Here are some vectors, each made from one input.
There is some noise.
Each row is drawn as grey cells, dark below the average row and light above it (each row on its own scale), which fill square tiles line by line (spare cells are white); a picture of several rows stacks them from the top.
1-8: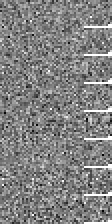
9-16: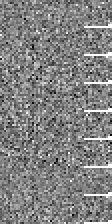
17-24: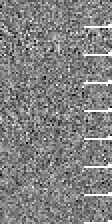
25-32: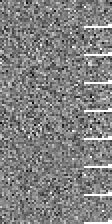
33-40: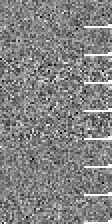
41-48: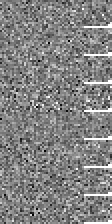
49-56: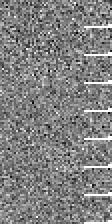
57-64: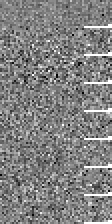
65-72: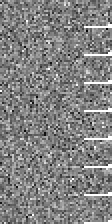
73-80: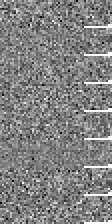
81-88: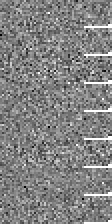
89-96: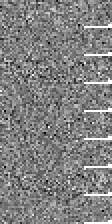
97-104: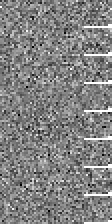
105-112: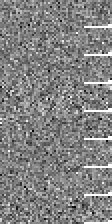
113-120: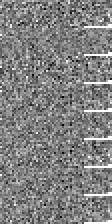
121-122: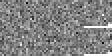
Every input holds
a true/false value, together with either a point on an 11-point circle, or a fixed value.
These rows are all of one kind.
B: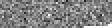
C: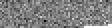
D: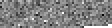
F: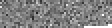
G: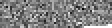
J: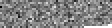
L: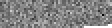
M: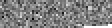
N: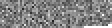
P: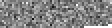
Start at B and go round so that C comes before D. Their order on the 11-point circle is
B, C, G, J, D, L, M, P, F, N.
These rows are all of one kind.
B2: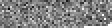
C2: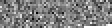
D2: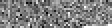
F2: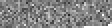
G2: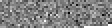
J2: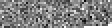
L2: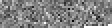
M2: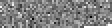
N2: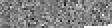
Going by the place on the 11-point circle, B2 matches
F2 and J2.
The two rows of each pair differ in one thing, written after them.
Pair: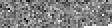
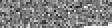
the true/false value
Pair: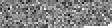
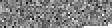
the true/false value
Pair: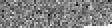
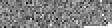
the place on the 11-point circle
